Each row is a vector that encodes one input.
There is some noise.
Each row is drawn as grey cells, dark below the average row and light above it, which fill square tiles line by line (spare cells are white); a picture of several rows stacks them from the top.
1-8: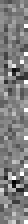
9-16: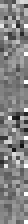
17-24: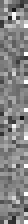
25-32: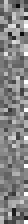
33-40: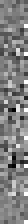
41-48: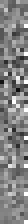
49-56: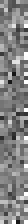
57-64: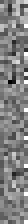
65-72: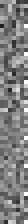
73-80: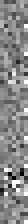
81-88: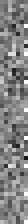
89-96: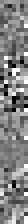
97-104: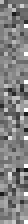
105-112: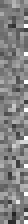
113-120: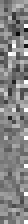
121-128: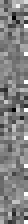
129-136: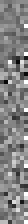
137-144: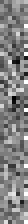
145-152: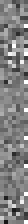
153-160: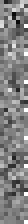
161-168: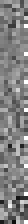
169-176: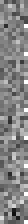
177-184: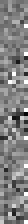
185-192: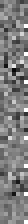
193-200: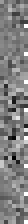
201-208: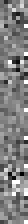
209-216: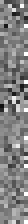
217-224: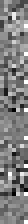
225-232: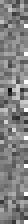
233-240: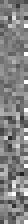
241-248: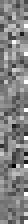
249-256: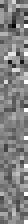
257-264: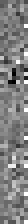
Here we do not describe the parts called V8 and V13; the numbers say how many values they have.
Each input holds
either a value of V8 and a value of V13, or a list of up to two points on a 4-point line.
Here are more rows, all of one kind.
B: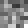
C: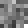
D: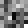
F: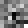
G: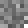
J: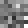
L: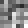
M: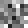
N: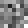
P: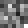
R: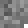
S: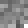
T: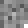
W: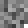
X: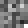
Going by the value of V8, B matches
M, N, S and T.
